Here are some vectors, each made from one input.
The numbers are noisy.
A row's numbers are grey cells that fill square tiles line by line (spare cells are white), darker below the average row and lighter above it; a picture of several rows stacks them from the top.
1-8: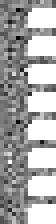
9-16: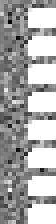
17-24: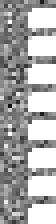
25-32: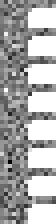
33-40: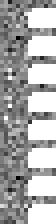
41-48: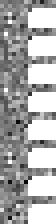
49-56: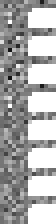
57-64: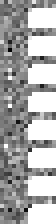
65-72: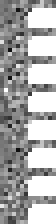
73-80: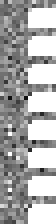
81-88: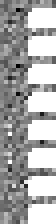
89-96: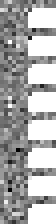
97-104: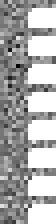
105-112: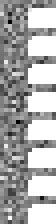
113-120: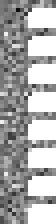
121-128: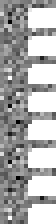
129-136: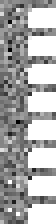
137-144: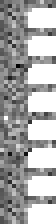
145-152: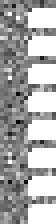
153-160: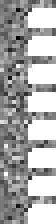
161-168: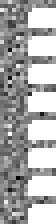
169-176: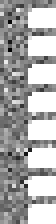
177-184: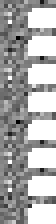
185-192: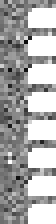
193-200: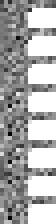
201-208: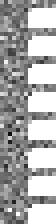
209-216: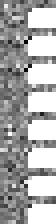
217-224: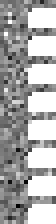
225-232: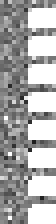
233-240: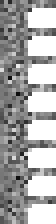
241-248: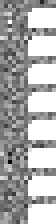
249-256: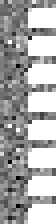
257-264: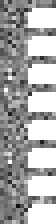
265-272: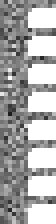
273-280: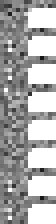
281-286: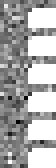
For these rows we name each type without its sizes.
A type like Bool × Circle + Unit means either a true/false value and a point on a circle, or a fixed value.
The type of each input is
Bool × Circle.
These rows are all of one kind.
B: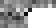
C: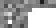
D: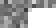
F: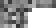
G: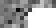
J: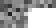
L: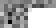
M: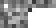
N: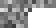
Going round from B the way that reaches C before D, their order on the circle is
B, N, M, C, L, D, J, F, G.
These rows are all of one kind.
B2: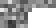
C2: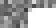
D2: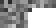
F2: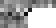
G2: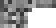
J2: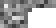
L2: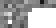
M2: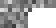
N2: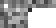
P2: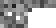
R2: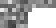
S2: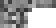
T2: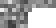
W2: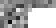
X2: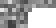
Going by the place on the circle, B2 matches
M2, R2, T2 and X2.
